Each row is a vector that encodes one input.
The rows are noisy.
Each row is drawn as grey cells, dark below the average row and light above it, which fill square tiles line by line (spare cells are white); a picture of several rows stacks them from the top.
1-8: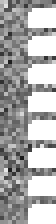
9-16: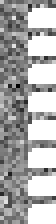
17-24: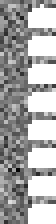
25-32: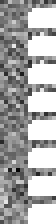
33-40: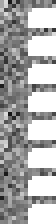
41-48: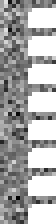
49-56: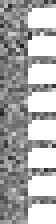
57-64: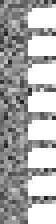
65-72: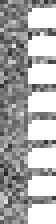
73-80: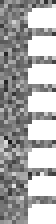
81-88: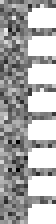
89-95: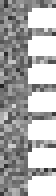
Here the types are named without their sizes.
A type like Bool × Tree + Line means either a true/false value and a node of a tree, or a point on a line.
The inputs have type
Line.
